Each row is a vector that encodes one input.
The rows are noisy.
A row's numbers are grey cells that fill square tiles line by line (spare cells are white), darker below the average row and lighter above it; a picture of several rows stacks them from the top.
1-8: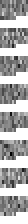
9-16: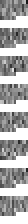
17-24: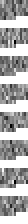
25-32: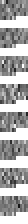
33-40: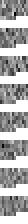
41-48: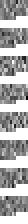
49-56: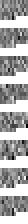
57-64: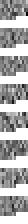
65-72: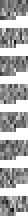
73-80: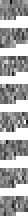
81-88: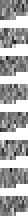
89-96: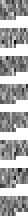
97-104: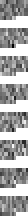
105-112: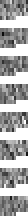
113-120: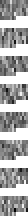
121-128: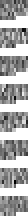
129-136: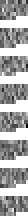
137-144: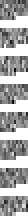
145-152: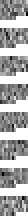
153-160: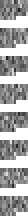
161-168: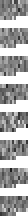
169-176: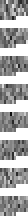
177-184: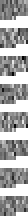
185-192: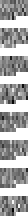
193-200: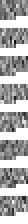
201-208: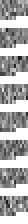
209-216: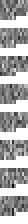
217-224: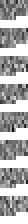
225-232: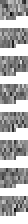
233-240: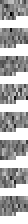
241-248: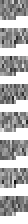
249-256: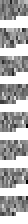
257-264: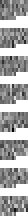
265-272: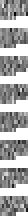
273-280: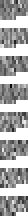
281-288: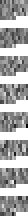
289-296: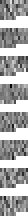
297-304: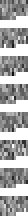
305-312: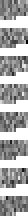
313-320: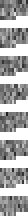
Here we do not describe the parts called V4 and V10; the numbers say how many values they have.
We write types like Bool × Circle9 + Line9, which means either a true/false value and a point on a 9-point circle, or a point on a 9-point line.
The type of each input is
((Bool × Bool × Bool + Unit) × V4 + V10) × (Circle6 + Circle8).
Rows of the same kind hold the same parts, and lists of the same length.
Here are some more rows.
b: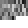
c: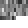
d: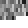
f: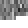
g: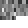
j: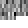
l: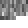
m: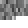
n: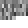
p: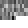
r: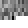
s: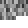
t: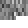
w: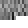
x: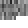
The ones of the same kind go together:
b, d, s
c, g, l, p, t, w
f, m
j, n
r
x

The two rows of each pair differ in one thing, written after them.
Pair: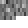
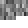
the value of V4
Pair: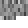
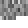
the value of V4
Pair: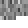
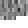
the value of V4
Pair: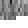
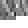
the place on the 8-point circle
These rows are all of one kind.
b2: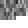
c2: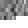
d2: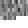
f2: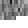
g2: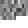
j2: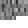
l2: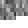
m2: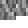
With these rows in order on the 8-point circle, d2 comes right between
f2 and g2.
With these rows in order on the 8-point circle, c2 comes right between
j2 and l2.
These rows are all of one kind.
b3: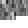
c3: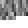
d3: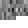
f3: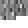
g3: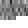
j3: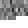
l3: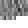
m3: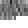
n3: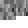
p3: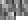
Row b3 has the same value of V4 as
l3 and m3.
